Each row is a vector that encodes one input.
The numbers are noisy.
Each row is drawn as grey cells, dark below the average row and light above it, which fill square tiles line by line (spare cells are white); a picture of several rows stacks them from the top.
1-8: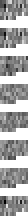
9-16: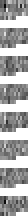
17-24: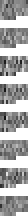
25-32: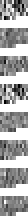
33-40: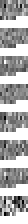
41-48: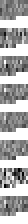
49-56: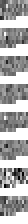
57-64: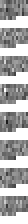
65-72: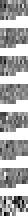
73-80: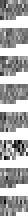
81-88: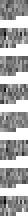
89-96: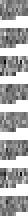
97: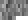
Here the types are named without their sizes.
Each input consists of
a list of points on a line.
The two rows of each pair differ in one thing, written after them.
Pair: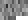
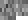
the place on the line in item 2 of the list
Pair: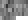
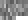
the place on the line in item 2 of the list
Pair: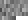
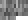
the place on the line in item 1 of the list
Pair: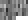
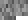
the place on the line in item 1 of the list
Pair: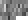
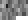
the place on the line in item 2 of the list
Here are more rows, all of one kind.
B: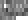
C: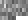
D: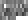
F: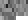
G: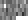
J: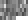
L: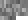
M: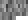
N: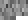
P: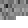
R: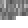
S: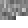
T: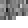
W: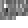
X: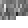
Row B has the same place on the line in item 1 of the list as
D, G, J and W.
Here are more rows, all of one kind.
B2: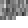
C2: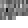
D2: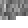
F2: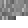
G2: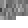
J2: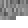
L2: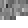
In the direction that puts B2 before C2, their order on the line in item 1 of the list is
B2, C2, D2, G2, J2, L2, F2.
